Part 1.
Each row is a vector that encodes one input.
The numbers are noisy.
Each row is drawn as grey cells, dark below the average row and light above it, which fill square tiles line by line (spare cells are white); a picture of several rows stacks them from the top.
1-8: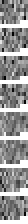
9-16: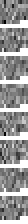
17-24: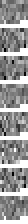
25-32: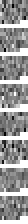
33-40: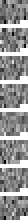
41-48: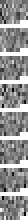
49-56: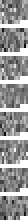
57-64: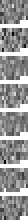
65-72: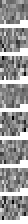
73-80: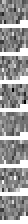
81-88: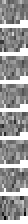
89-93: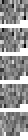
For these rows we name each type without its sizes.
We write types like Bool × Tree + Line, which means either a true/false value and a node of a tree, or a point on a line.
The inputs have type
Bool × Circle × (Circle + Unit).
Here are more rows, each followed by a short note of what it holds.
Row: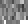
a point on a circle and a true/false value
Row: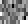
a point on each of two circles and a true/false value
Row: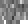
a point on a circle and a true/false value
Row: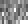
a point on each of two circles and a true/false value
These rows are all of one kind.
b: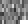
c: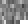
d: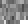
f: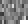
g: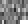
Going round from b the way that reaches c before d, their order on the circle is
b, g, c, d, f.
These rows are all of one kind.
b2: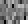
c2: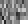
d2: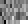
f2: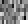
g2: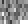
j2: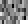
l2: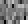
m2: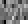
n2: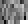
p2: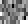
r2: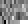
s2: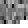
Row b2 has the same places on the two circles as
j2, l2 and s2.
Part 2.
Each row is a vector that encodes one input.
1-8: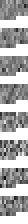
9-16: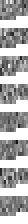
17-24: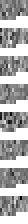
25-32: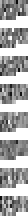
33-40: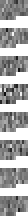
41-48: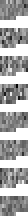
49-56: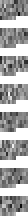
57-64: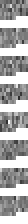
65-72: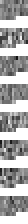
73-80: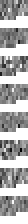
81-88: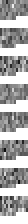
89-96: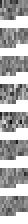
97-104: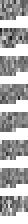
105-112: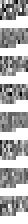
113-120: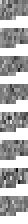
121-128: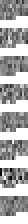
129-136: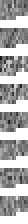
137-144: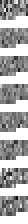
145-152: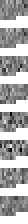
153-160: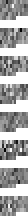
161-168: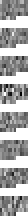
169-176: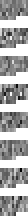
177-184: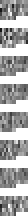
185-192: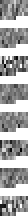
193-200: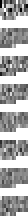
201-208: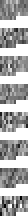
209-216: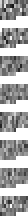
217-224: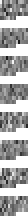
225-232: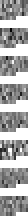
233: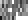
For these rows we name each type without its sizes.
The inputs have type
Circle × Label + Tree + Unit.
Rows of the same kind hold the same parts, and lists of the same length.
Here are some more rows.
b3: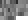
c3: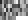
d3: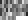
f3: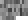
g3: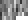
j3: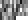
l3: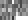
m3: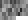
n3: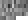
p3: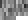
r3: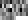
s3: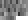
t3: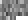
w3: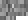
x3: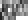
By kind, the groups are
b3, f3, m3, n3, p3, r3, s3, t3, w3
c3, d3, g3, j3, x3
l3

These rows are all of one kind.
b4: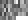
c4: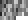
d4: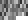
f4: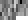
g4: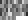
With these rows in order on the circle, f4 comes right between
c4 and d4.
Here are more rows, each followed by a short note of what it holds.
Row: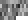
a point on a circle and a label
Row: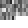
a fixed value
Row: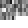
a fixed value
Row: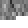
a node of a tree
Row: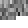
a node of a tree
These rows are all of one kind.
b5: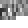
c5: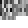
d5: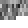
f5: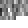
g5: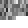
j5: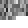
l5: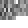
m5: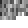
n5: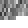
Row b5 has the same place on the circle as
c5 and f5.
